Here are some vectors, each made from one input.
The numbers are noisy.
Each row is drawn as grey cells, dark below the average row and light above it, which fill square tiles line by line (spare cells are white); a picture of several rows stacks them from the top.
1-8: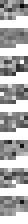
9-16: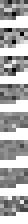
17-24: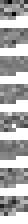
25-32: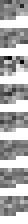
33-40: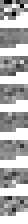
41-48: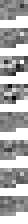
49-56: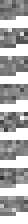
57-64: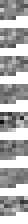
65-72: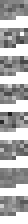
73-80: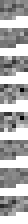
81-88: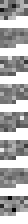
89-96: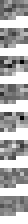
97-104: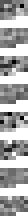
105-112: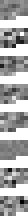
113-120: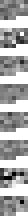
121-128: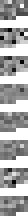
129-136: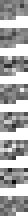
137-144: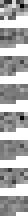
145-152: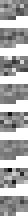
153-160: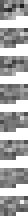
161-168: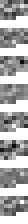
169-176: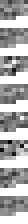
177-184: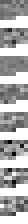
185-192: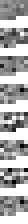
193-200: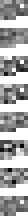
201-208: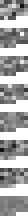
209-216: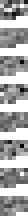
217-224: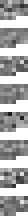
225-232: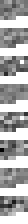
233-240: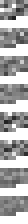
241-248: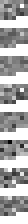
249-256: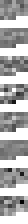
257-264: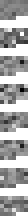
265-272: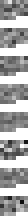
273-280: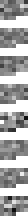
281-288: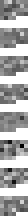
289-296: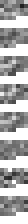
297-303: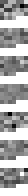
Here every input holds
a point on a 7-point line, together with either a fixed value, or a node of a 15-node tree.
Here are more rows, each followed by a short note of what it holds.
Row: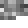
a point on a 7-point line
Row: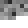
a point on a 7-point line
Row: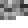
a point on a 7-point line and a node of a 15-node tree
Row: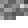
a point on a 7-point line
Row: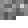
a point on a 7-point line and a node of a 15-node tree
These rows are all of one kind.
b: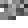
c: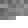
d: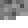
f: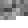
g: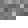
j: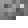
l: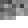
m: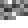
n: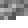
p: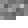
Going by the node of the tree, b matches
d, g, l and n.
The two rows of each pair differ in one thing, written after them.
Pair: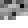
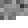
the place on the 7-point line
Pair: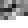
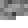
the place on the 7-point line
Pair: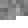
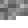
the node of the tree
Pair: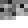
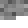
the place on the 7-point line
